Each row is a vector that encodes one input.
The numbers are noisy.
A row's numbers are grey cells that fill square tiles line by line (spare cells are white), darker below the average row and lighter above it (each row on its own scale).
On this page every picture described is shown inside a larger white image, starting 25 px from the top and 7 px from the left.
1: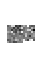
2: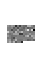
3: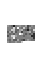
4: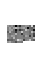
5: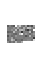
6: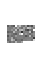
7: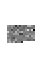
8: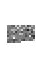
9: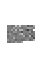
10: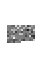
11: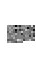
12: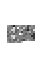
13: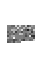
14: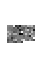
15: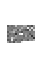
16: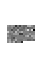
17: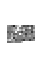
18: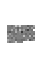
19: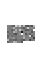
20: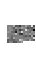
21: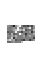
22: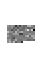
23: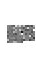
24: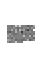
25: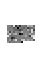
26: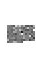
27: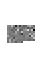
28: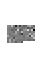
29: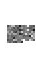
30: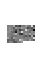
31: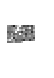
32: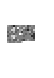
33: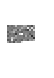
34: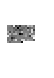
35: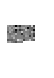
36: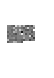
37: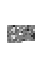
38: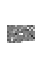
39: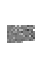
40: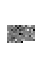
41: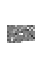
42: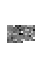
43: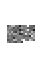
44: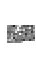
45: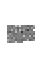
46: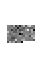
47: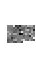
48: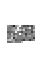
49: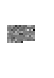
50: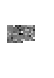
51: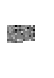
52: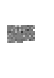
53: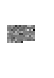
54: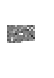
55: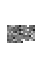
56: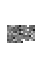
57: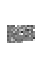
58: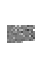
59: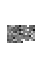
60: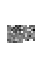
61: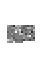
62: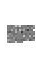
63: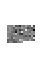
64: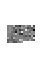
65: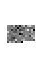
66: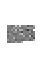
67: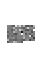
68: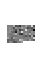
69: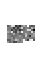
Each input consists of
a node of a 9-node tree and a true/false value.
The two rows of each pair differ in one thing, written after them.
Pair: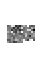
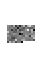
the node of the tree
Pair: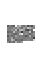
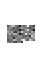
the true/false value
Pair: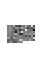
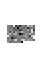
the node of the tree
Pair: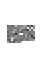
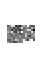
the true/false value
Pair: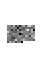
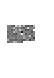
the true/false value
